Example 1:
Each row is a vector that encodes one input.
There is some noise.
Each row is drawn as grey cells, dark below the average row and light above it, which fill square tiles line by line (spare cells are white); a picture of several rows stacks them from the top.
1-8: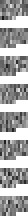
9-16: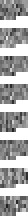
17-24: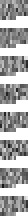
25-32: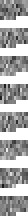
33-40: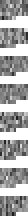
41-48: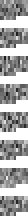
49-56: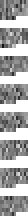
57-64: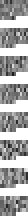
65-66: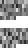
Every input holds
a node of a 13-node tree.
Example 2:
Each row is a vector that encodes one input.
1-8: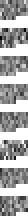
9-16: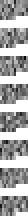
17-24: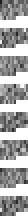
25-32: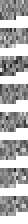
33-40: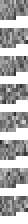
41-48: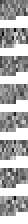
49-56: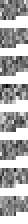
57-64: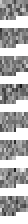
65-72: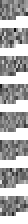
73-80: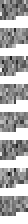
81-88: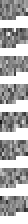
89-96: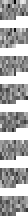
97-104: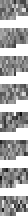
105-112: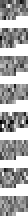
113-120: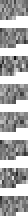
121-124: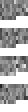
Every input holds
a point on a 10-point line.
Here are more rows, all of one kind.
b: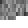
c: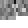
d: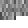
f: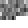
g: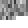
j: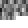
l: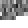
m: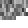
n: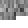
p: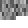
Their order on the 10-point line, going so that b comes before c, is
l, f, p, b, m, n, d, g, c, j.
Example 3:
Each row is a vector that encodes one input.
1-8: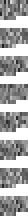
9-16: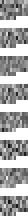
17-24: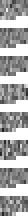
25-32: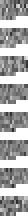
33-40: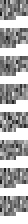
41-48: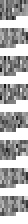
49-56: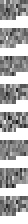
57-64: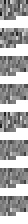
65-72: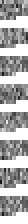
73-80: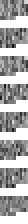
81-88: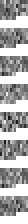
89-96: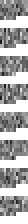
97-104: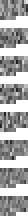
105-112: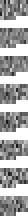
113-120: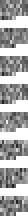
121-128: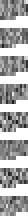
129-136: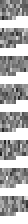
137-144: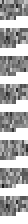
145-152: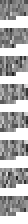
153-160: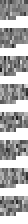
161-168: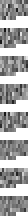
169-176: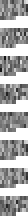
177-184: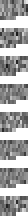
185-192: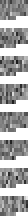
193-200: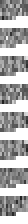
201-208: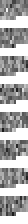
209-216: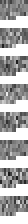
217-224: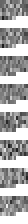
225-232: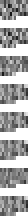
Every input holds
a node of a 13-node tree.
